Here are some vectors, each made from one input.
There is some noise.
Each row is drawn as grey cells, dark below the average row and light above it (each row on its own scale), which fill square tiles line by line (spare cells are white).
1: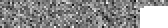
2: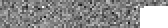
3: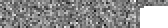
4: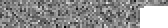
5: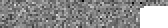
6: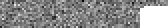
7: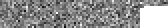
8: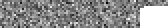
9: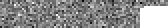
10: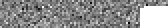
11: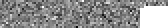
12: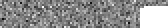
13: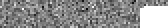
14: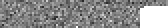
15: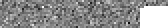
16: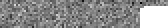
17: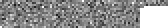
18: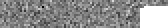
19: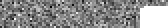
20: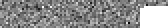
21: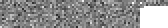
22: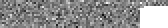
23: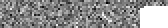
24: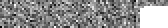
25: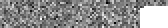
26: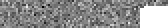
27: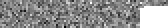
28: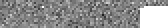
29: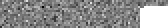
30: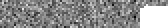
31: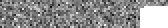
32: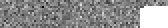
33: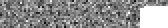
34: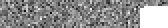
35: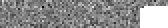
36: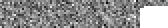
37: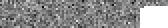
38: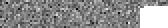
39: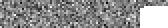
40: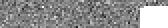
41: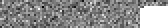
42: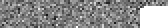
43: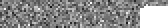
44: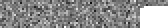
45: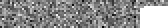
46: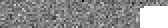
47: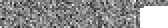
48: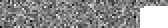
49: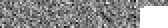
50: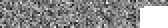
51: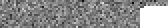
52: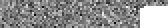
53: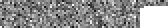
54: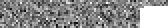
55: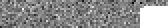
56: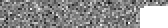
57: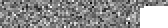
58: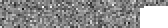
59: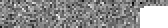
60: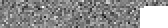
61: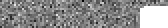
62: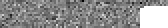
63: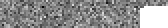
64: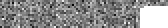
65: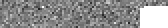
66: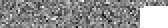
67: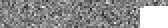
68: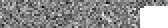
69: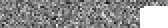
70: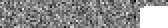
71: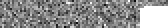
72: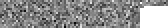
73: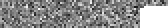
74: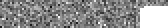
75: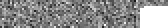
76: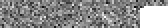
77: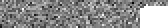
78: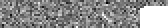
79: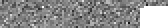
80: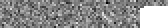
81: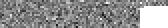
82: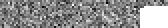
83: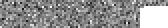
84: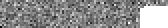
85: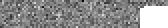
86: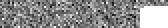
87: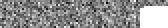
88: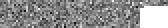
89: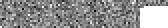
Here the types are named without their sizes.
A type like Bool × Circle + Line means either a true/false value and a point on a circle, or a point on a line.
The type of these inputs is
Bool × Label + Tree.
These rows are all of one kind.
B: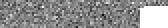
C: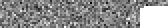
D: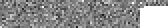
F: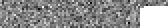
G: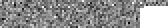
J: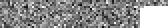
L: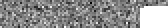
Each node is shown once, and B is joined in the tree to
D.
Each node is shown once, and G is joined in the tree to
J.
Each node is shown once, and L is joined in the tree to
D, F and J.
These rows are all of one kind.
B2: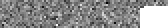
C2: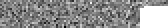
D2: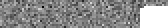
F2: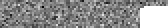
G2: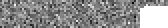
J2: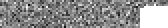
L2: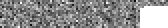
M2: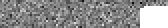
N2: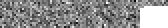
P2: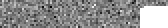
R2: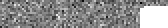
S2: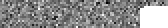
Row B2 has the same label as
J2, L2 and M2.
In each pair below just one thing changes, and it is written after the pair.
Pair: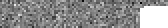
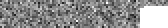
the true/false value
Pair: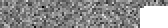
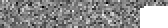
the label
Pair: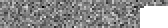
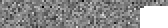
the true/false value
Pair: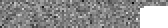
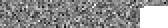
the true/false value
